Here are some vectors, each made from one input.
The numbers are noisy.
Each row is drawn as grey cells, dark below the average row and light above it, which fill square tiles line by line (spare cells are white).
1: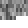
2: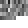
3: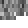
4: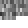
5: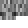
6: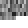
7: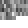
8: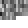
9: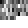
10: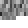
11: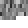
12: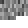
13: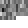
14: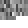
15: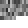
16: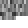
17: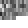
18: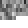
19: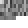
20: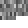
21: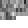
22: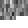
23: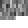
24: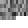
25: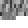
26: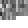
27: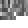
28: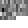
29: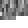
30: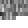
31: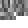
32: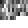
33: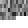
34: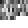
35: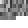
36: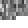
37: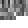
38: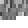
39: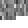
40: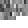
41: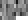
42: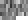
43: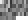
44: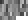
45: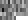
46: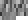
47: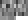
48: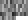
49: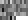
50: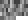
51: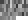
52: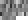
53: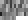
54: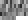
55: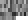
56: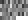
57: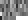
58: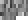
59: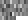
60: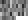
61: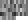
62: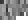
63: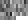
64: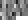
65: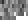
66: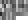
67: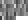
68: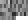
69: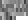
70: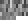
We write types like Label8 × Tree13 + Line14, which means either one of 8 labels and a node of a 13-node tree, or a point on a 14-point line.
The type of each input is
List2(Line9).
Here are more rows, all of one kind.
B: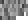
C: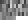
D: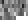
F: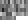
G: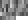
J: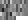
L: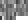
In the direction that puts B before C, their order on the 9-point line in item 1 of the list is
D, B, C, G, L, J, F.
